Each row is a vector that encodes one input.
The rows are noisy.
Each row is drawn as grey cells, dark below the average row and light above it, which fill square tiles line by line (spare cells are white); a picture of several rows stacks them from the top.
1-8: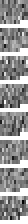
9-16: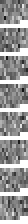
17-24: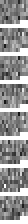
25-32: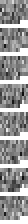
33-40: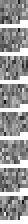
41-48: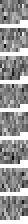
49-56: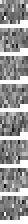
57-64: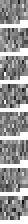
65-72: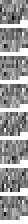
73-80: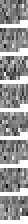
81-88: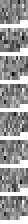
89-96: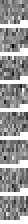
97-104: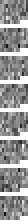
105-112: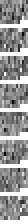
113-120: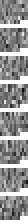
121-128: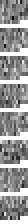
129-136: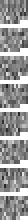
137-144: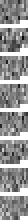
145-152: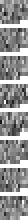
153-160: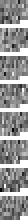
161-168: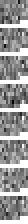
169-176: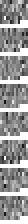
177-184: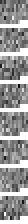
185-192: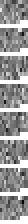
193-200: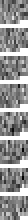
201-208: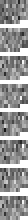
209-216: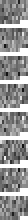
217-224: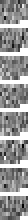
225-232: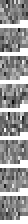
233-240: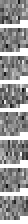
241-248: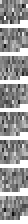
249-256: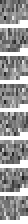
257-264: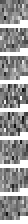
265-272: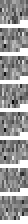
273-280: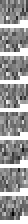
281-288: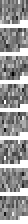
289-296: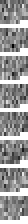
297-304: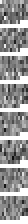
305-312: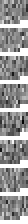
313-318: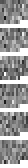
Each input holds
a point on a 9-point circle and a true/false value, together with a list of up to two points on an 8-point circle.
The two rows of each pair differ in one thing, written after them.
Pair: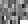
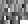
the place on the 8-point circle in item 1 of the list
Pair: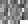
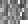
the place on the 8-point circle in item 2 of the list
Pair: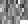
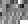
the place on the 8-point circle in item 1 of the list
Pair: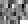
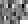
the place on the 8-point circle in item 2 of the list
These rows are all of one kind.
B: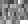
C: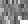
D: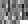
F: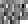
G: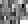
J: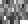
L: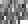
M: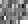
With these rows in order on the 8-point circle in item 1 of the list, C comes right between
F and J.
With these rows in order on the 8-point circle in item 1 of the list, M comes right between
D and G.
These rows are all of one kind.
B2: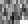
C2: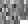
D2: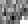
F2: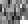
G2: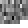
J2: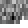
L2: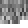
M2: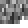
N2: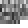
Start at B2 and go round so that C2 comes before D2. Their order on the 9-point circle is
B2, M2, L2, N2, C2, J2, D2, G2, F2.
